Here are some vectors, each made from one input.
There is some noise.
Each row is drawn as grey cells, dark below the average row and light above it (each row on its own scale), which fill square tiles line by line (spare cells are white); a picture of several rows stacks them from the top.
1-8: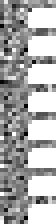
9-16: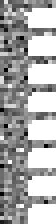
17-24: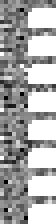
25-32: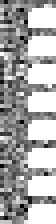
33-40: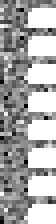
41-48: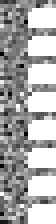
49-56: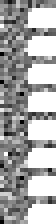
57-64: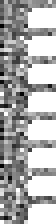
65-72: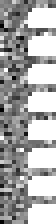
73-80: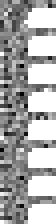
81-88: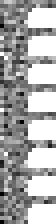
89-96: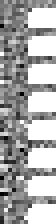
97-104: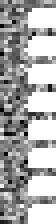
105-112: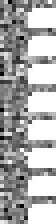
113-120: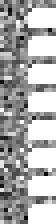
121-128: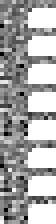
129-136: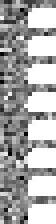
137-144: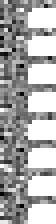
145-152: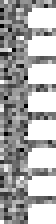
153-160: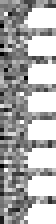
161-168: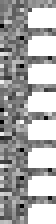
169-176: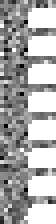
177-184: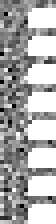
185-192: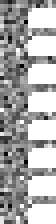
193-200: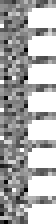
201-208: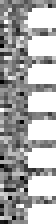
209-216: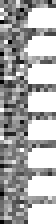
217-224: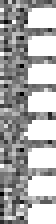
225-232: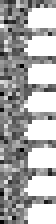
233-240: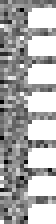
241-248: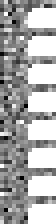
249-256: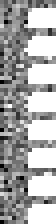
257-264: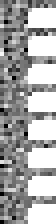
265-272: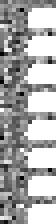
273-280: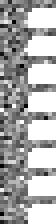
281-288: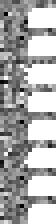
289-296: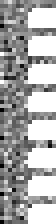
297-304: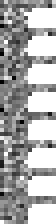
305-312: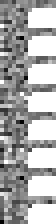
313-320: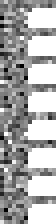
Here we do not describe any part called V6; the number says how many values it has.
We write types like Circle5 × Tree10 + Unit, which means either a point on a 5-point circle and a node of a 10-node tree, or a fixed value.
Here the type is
List2(Bool × V6).
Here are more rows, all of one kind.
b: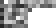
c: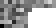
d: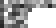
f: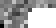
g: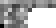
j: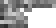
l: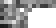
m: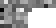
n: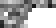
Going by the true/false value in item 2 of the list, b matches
c, d and f.
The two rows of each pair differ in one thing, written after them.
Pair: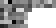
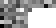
the value of V6 in item 1 of the list
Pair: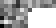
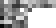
the value of V6 in item 2 of the list
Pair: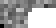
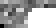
the true/false value in item 2 of the list
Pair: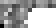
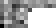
the true/false value in item 2 of the list
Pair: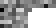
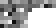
the value of V6 in item 1 of the list
